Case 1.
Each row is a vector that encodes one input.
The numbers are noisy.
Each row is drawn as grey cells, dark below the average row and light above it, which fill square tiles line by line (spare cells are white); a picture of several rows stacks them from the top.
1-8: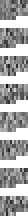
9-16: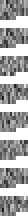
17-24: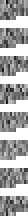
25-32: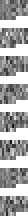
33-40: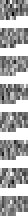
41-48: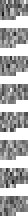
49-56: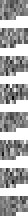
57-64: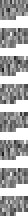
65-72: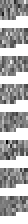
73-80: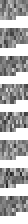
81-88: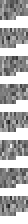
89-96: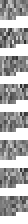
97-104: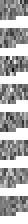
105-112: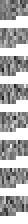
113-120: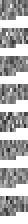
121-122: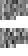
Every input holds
a point on a 10-point line.
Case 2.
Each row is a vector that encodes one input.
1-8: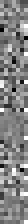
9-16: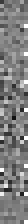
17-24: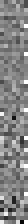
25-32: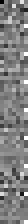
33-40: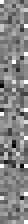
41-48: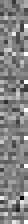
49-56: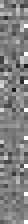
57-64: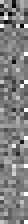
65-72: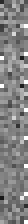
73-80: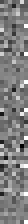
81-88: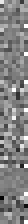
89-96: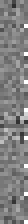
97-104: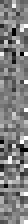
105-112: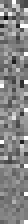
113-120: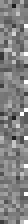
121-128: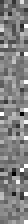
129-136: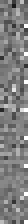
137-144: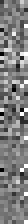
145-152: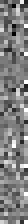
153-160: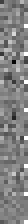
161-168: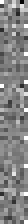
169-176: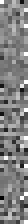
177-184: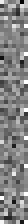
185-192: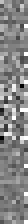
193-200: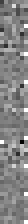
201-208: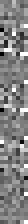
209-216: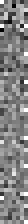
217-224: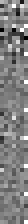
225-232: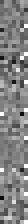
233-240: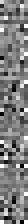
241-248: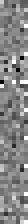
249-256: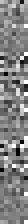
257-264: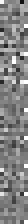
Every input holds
three true/false values.
